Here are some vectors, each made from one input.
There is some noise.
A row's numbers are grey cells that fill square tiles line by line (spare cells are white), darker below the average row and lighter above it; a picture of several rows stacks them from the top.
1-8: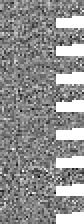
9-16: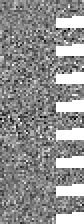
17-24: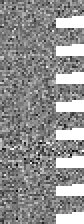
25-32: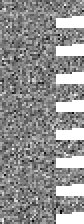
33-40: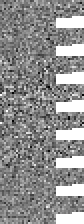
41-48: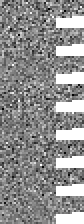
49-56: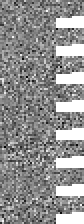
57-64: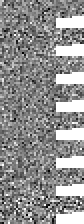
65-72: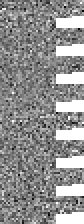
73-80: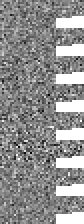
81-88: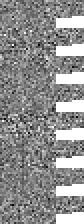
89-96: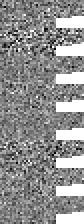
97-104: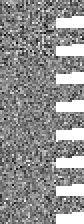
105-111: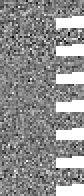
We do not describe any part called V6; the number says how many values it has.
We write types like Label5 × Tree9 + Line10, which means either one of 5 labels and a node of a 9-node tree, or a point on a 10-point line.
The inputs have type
(Line4 + Line5) × V6.
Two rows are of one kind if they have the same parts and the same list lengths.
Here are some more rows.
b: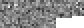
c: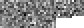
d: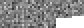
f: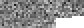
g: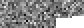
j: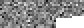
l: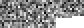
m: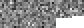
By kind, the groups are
b, c, f, l
d, g, j, m

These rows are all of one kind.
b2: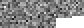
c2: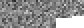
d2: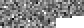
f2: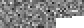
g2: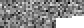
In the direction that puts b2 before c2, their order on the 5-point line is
f2, b2, g2, d2, c2.
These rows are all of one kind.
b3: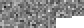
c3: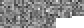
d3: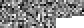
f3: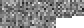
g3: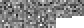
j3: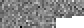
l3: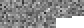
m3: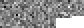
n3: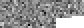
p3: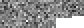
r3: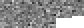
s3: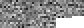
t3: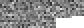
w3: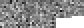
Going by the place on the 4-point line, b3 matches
g3, m3 and p3.
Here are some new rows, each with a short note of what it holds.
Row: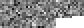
a point on a 5-point line and a value of V6
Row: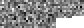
a point on a 4-point line and a value of V6
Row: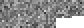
a point on a 4-point line and a value of V6
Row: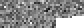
a point on a 5-point line and a value of V6
